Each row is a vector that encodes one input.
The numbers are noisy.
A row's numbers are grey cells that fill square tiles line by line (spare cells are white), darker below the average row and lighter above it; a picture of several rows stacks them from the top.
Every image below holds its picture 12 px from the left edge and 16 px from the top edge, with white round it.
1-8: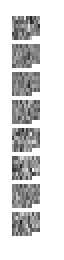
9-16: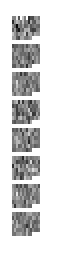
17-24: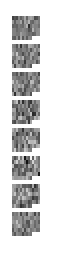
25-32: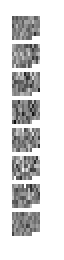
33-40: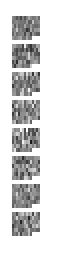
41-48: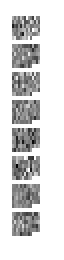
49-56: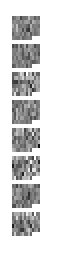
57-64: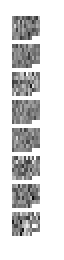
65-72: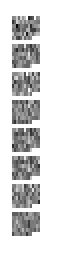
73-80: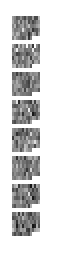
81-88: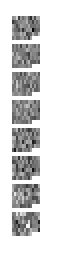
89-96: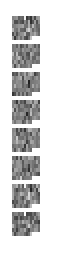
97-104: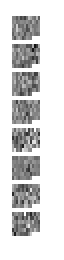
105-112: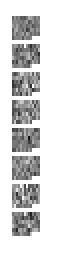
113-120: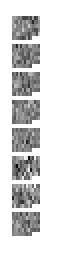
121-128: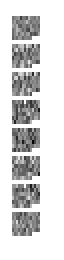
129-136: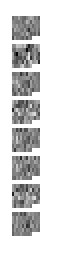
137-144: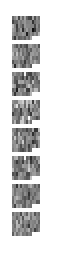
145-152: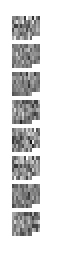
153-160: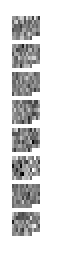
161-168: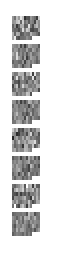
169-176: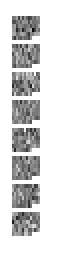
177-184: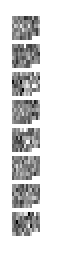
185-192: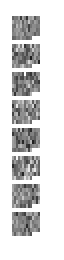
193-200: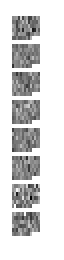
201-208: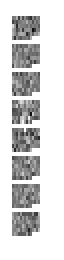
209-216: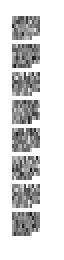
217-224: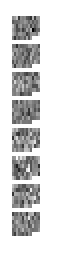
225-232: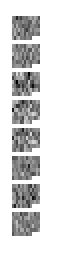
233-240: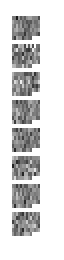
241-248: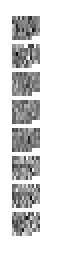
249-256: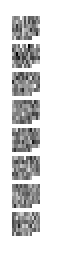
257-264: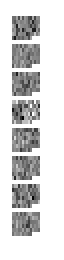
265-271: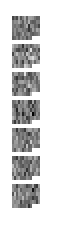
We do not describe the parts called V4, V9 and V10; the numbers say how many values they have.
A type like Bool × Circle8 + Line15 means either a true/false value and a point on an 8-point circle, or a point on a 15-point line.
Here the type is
(Bool × Bool × Bool × (Line6 + V9) + V10) × (Line5 + V4).
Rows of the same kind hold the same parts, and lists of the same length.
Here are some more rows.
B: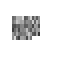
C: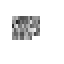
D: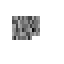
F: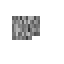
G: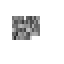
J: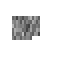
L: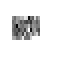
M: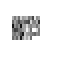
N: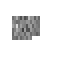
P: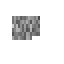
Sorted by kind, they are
B
C
D, G
F, J
L, M
N, P

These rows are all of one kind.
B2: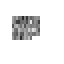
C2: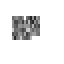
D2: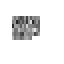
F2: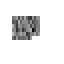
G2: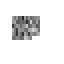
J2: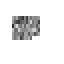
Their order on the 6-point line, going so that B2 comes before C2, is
B2, J2, F2, D2, C2, G2.
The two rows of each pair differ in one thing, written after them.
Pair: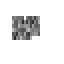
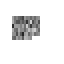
the value of V4
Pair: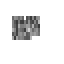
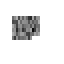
the value of V4
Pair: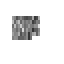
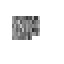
one of the three true/false values
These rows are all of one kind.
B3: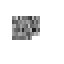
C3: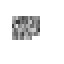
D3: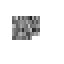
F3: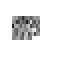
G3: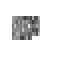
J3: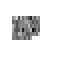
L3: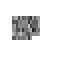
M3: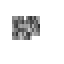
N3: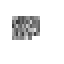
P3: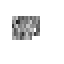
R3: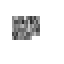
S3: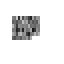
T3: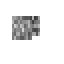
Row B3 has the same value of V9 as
C3, D3, J3 and T3.
